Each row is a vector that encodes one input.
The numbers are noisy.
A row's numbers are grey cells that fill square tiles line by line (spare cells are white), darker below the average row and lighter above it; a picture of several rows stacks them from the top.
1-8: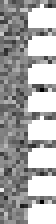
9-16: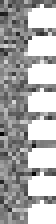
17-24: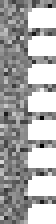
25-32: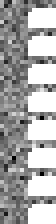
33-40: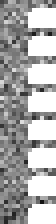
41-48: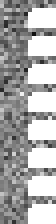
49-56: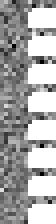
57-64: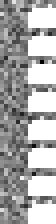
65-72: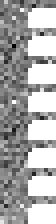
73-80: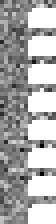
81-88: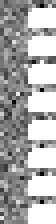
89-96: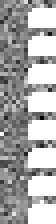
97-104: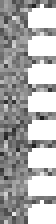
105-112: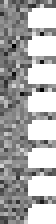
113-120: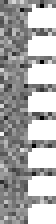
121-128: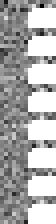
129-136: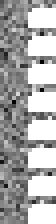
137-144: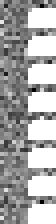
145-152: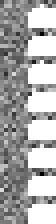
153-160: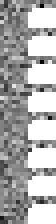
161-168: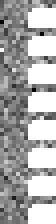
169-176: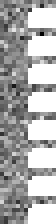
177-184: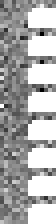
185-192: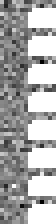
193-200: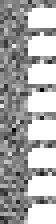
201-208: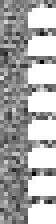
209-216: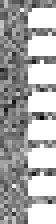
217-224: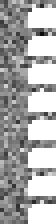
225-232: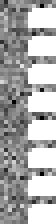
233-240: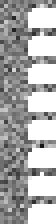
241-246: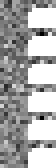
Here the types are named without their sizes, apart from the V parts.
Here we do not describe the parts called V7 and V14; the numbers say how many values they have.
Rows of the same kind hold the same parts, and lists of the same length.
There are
2 kinds of row.
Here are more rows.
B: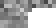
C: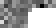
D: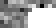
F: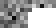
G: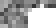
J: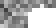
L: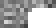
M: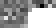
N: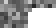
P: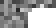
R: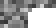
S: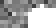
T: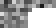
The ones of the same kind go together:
B, G, J, L, N, P, R, S
C, D, F, M, T

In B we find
a true/false value, a value of V7 and a value of V14.
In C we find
a point on a line and a true/false value.
